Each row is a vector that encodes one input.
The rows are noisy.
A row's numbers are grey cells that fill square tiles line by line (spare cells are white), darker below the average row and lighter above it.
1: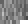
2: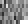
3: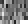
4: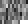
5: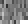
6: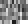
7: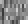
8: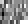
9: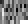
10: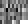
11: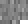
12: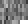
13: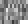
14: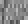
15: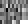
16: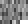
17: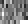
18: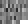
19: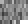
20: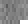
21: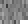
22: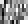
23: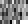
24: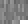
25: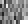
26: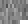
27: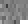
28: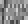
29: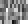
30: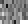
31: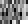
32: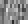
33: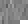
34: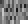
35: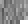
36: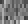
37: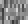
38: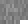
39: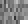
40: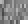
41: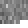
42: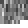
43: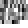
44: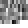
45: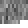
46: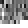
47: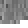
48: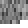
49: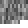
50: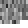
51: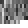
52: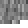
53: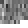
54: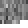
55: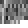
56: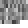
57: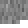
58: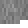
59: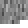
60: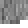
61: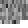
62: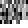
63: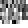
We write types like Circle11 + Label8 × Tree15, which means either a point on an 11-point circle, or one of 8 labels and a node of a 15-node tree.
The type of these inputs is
List2(Line6).
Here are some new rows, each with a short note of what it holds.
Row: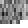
a list of two items
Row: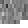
a list of one item
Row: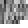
the empty list
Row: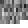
the empty list
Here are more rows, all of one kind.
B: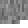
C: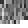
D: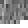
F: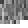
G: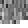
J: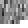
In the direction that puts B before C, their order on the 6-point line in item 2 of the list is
B, D, C, F, J, G.
